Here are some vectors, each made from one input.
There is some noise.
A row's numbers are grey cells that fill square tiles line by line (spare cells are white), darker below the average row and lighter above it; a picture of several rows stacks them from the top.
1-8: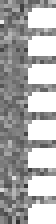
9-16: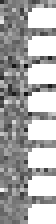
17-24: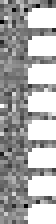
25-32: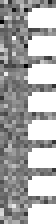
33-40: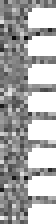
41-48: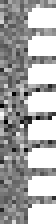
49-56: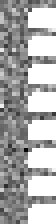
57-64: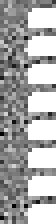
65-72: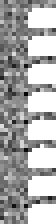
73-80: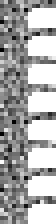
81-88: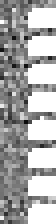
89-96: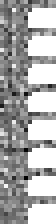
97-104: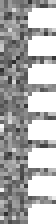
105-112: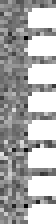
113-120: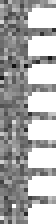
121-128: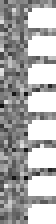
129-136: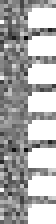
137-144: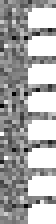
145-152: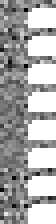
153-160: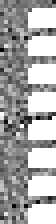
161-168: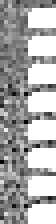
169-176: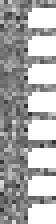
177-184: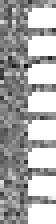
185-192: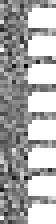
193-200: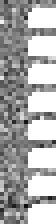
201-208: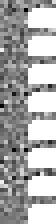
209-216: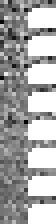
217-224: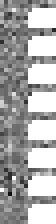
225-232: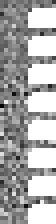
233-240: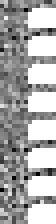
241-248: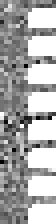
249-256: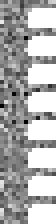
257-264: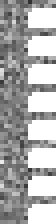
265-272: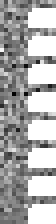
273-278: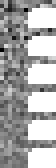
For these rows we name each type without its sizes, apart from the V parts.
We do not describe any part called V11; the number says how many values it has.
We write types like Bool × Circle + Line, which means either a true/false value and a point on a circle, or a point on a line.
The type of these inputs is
List(Circle + Line × V11).
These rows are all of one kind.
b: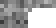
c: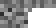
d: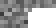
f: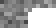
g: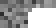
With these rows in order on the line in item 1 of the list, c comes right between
d and g.
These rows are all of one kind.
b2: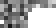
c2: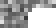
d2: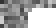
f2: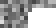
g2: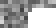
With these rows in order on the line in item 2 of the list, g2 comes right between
c2 and f2.
